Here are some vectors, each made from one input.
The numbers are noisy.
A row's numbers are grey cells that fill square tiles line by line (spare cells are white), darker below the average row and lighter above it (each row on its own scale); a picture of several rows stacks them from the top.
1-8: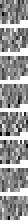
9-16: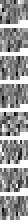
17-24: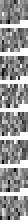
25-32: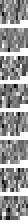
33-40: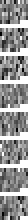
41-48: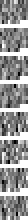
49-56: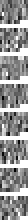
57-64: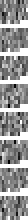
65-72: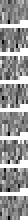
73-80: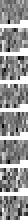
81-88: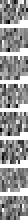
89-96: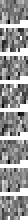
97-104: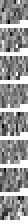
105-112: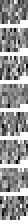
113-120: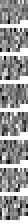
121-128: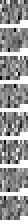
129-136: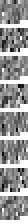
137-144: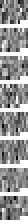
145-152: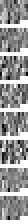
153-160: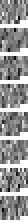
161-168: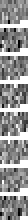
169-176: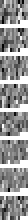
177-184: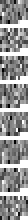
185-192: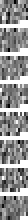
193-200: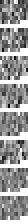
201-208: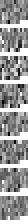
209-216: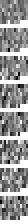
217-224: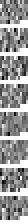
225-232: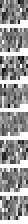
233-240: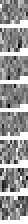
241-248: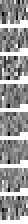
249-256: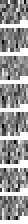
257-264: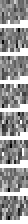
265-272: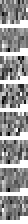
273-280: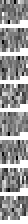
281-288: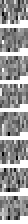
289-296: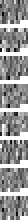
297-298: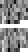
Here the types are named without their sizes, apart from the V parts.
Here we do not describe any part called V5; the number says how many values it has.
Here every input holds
three labels, together with either two labels and a node of a tree, or a value of V5.
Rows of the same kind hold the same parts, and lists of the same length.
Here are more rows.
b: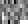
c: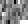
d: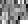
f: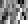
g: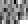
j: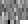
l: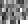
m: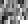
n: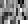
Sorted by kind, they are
b, c, d, g, j
f, l, m, n

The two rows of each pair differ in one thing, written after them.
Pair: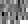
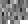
the value of V5
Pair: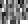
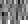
the value of V5
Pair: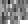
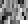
the value of V5
